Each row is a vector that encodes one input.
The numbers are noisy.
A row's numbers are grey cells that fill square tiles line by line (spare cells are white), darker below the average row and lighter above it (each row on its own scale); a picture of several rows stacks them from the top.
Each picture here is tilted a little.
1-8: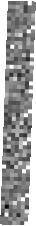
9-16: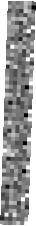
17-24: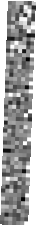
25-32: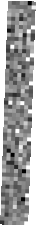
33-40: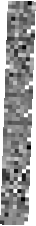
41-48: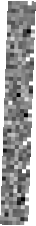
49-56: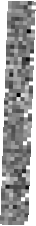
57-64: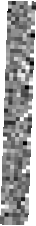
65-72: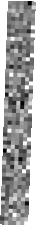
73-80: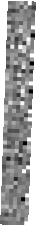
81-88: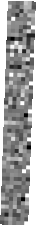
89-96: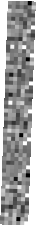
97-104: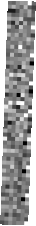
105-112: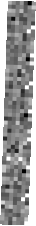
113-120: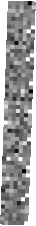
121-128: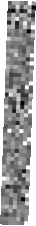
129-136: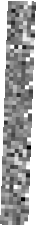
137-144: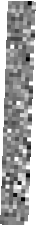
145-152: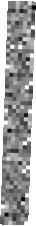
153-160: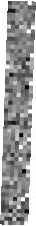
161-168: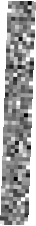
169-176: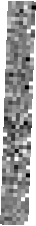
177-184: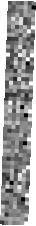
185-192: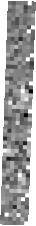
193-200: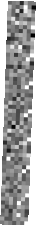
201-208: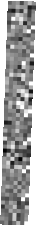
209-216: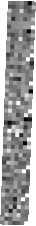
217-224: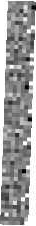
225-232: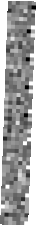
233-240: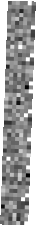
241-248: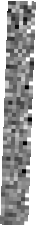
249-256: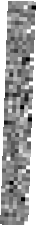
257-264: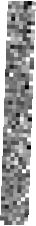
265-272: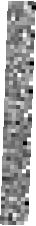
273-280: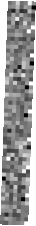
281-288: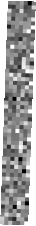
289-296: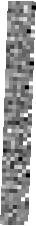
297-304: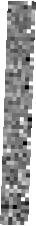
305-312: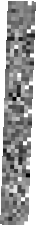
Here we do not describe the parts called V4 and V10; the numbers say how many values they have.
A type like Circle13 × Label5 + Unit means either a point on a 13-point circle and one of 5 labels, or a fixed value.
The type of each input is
(Bool × Line5 + V4) × Label8 + V10.
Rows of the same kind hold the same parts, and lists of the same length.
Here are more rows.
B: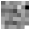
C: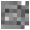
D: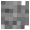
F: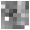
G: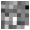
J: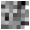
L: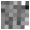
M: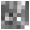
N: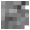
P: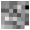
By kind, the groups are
B, C, D, G, L
F, M, P
J, N

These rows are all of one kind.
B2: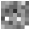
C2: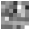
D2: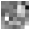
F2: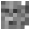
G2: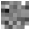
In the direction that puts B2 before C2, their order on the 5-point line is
D2, B2, C2, G2, F2.
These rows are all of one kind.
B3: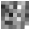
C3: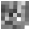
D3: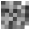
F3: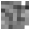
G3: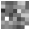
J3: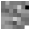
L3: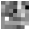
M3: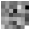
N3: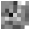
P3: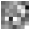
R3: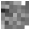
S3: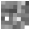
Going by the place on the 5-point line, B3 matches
C3, P3 and S3.
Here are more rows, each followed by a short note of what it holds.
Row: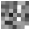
one of 8 labels, a point on a 5-point line and a true/false value
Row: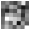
one of 8 labels and a value of V4
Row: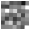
a value of V10
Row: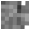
one of 8 labels and a value of V4
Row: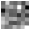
one of 8 labels and a value of V4
